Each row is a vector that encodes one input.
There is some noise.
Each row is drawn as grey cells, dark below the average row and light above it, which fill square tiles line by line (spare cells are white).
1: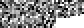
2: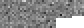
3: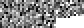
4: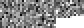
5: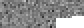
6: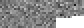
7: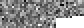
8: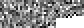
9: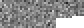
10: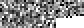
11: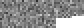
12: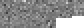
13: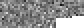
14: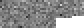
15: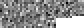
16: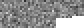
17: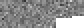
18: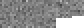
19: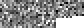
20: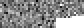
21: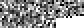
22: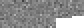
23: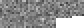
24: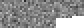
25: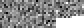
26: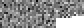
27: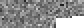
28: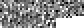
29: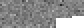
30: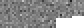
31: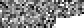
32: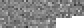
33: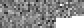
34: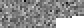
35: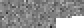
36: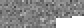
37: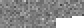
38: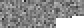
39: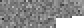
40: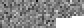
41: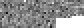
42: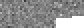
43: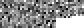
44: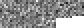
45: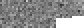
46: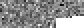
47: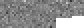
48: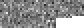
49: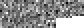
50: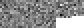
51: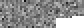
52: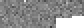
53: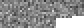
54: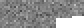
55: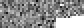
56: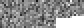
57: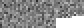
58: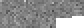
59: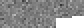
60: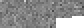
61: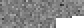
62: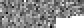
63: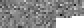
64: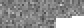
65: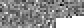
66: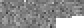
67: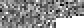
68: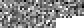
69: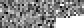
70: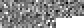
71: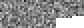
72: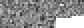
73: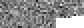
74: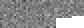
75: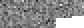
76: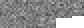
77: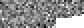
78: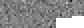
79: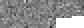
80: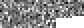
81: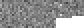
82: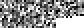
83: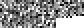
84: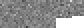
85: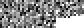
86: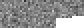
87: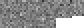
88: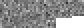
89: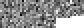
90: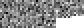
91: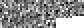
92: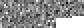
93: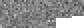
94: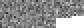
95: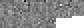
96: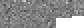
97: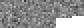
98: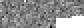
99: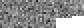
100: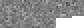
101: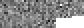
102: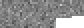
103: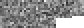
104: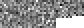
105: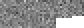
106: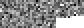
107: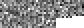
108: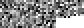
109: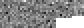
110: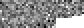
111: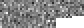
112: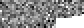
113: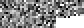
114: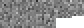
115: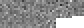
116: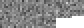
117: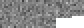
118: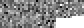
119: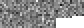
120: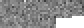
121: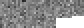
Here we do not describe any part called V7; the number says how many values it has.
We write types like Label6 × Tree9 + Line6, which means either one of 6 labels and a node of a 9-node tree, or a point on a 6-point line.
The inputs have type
Label4 × (Tree8 + Unit) × V7 + Unit.
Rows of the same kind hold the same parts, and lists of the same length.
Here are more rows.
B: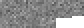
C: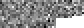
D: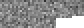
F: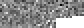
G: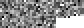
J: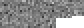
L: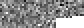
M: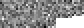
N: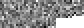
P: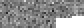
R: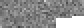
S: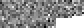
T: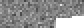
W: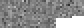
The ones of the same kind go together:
B, F, G, J, L, P, R, T
C, M, N, S
D, W

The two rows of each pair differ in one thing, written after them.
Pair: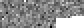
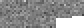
the value of V7
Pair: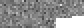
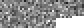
the node of the tree
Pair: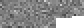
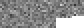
the value of V7
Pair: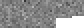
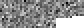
the value of V7
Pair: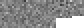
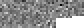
the value of V7
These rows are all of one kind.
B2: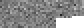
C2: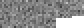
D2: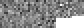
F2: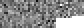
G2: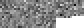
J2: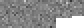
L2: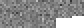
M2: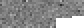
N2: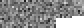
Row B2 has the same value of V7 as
J2, L2 and M2.
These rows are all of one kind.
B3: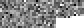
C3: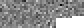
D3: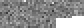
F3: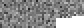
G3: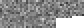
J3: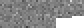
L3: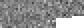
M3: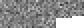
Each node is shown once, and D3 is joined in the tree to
B3.
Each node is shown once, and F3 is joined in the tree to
B3, J3, L3 and M3.
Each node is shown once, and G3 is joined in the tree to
J3.
